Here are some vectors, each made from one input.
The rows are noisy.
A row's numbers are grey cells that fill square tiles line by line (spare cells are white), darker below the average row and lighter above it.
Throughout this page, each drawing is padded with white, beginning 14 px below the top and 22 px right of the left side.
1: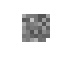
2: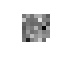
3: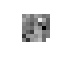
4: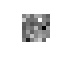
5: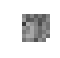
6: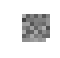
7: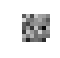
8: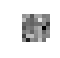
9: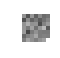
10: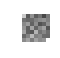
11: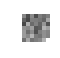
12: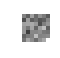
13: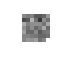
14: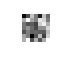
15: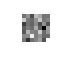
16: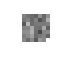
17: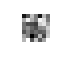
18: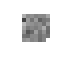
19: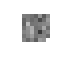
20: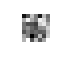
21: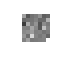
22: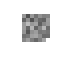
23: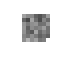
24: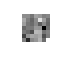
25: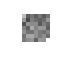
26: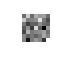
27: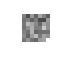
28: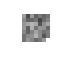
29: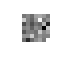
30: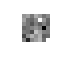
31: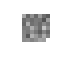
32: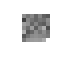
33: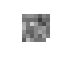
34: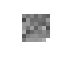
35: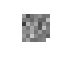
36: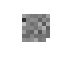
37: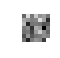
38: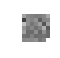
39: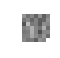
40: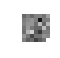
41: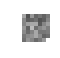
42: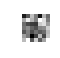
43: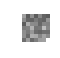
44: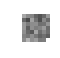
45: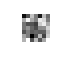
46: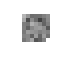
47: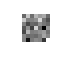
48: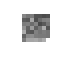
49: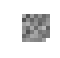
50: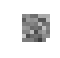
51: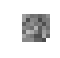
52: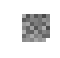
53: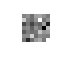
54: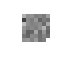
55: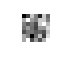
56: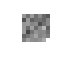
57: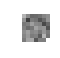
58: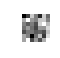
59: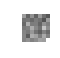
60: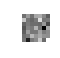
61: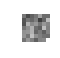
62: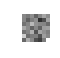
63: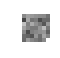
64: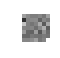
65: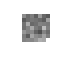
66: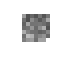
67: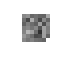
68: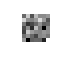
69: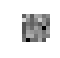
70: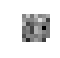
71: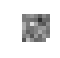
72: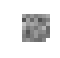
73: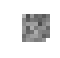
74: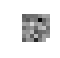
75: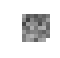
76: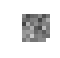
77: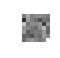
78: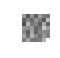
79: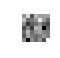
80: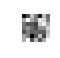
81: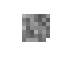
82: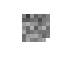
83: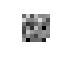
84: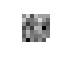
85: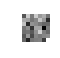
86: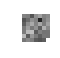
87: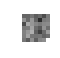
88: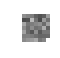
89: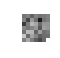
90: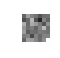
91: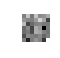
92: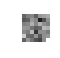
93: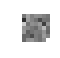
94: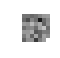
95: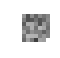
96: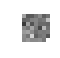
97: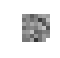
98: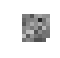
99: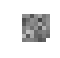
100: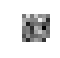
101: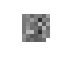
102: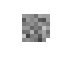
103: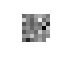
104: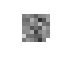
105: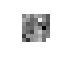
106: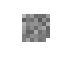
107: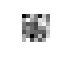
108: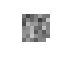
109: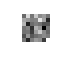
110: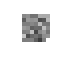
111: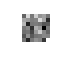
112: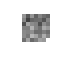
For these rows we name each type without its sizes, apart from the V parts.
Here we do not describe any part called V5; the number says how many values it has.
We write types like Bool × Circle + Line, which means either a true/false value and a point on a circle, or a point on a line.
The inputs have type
List(Bool × (Line + V5)).
